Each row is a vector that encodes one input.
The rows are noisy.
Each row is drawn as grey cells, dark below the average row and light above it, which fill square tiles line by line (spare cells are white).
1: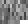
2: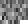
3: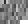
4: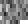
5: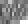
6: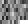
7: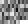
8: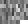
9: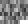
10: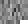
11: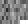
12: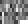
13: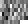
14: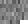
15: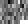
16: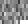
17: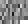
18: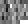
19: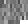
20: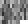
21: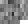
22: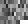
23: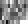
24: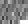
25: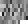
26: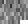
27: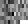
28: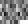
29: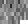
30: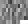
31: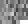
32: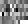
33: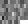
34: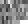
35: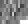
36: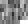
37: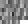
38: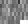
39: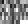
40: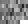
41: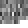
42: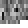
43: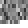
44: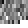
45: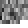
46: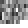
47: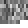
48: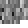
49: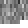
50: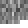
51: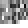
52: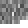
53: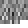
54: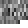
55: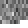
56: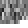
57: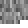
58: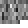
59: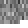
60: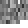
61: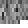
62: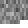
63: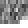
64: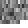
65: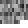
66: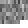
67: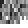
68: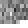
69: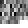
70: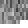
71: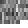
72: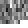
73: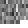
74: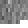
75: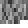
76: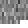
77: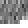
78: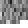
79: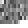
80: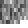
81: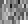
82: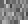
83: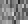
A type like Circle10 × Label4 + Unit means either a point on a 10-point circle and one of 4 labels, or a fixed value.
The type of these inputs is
(Label8 + Tree7) × Line4.
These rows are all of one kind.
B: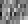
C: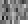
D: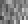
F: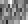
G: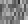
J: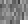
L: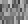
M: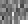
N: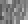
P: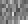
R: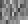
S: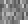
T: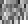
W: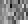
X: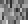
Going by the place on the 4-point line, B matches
F, M, P and R.
